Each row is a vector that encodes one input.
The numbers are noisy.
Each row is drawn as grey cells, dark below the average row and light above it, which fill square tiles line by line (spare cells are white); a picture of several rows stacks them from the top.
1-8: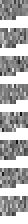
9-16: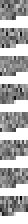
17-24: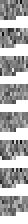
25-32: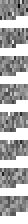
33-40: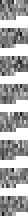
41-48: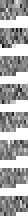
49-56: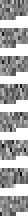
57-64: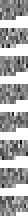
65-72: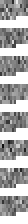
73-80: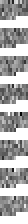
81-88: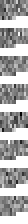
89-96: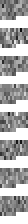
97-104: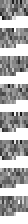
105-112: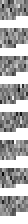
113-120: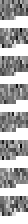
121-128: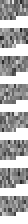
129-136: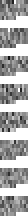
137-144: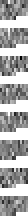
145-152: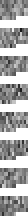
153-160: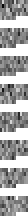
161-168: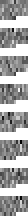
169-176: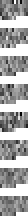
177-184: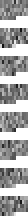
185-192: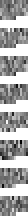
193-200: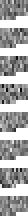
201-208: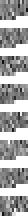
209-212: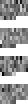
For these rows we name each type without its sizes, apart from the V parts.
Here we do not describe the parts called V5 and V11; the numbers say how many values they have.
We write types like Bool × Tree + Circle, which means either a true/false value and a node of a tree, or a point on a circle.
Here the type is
(Line + V5 × V11) × Tree.
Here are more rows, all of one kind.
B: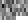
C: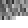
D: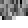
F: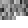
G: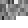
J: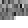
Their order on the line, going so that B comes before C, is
F, G, B, C, D, J.
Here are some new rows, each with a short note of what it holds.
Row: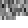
a point on a line and a node of a tree
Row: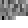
a point on a line and a node of a tree
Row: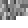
a node of a tree, a value of V5 and a value of V11
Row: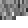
a node of a tree, a value of V5 and a value of V11
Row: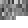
a point on a line and a node of a tree
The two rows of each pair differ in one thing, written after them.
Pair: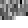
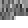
the node of the tree
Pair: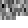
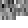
the place on the line
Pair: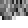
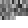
the node of the tree
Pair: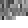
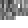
the place on the line
